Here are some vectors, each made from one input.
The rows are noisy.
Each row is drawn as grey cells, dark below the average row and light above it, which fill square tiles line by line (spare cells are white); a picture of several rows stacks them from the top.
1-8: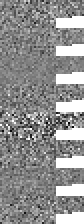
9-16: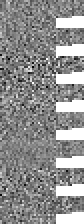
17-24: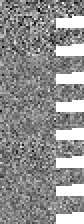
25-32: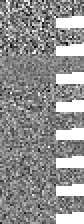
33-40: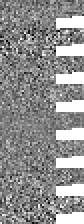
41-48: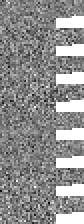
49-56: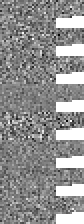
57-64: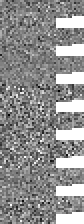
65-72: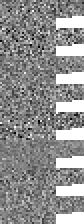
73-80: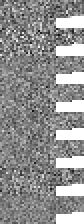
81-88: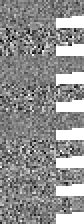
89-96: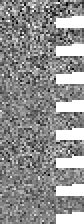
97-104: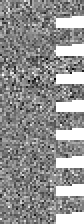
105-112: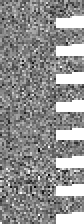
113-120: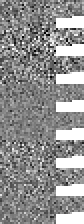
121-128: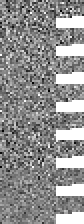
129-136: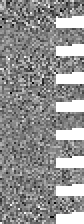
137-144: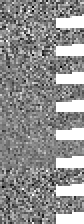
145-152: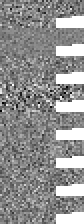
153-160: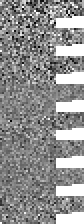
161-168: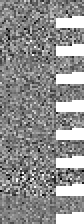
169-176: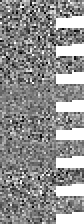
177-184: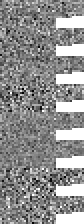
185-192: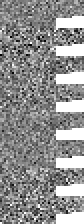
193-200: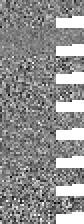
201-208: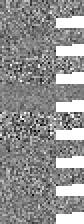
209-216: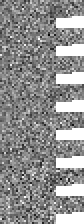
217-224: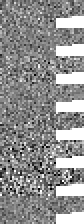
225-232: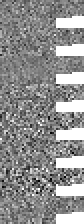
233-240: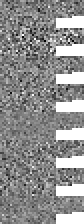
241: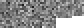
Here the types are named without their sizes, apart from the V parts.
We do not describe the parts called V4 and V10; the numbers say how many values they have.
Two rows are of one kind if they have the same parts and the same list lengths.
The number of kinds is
3.
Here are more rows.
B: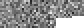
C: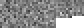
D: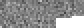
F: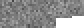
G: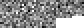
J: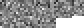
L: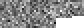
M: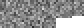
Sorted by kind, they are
B, F
C, G, L, M
D, J

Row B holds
a point on each of two lines and a value of V10.
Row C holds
a point on a line, a value of V4 and a value of V10.
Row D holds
a node of a tree and a value of V10.
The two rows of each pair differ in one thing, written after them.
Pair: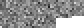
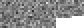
the value of V10
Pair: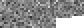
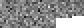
the value of V10
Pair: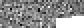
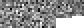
the place on the line
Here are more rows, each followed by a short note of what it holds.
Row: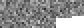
a point on each of two lines and a value of V10
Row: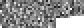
a point on a line, a value of V4 and a value of V10
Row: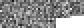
a point on a line, a value of V4 and a value of V10
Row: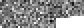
a point on a line, a value of V4 and a value of V10
